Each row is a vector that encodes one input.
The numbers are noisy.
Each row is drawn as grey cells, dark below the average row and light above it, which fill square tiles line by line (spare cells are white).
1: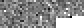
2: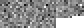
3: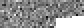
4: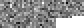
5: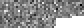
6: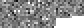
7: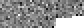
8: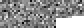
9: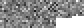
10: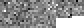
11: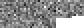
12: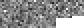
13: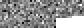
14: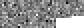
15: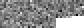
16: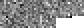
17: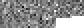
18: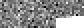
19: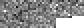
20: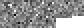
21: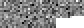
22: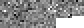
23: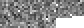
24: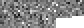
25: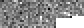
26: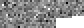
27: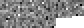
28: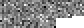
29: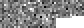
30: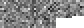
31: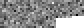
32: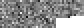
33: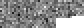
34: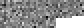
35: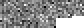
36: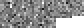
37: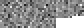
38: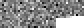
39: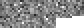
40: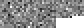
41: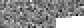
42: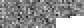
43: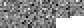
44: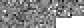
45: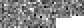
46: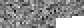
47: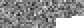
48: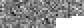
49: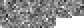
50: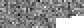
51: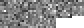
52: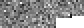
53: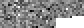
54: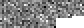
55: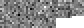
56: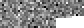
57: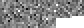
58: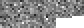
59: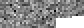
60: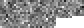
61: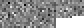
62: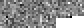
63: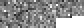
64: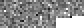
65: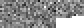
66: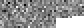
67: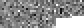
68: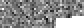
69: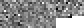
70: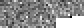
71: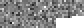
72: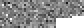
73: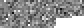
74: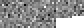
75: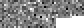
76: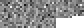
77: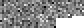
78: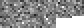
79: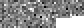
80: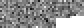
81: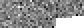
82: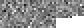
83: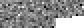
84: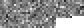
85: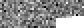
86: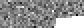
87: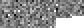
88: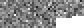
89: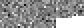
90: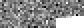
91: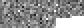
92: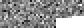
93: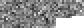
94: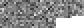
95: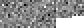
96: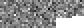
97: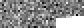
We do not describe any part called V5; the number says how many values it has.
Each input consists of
a value of V5, together with a list of up to two points on a 9-point line.
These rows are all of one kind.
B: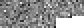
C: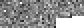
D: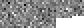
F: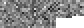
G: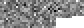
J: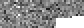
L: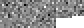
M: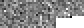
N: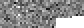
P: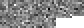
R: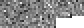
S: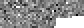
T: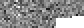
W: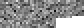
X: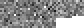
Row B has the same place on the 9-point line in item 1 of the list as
C, L, R and W.
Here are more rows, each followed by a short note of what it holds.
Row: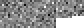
a value of V5, together with a list of one item
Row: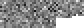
a value of V5, together with a list of one item
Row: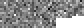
a value of V5, together with a list of one item
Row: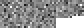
a value of V5, together with a list of one item
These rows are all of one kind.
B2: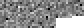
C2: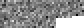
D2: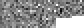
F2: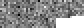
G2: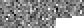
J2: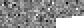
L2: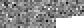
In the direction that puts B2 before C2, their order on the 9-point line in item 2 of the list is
B2, J2, C2, F2, L2, D2, G2.
